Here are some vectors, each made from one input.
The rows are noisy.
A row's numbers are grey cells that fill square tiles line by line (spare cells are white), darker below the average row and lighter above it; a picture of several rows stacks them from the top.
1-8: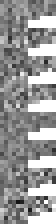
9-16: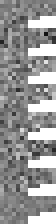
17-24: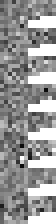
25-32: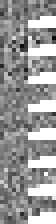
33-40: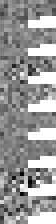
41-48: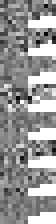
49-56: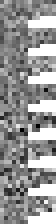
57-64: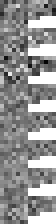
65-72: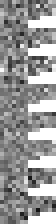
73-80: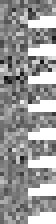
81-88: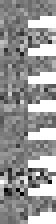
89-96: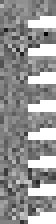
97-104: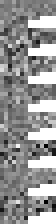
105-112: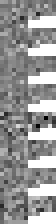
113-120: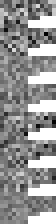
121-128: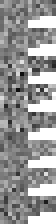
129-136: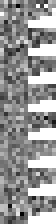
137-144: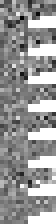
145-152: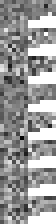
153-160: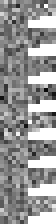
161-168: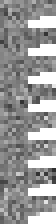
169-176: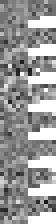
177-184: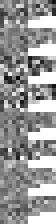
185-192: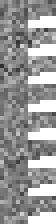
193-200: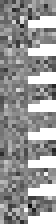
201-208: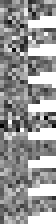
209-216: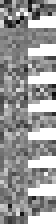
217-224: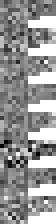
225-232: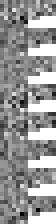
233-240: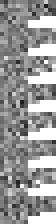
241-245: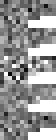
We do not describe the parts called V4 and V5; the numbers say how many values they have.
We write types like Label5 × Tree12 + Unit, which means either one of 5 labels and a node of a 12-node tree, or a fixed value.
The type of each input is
List2(Line6) × V4 × V5.
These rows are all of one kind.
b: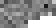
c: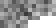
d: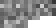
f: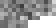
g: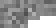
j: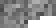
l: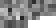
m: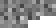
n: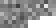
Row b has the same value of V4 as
c and f.
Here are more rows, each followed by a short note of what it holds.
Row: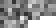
a value of V4 and a value of V5, together with a list of one item
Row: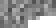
a value of V4 and a value of V5, together with a list of two items
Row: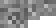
a value of V4 and a value of V5, together with a list of two items
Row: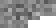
a value of V4 and a value of V5, together with a list of one item
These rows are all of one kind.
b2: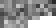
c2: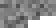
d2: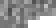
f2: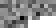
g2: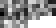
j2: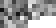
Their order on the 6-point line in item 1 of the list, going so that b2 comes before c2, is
g2, b2, f2, c2, j2, d2.
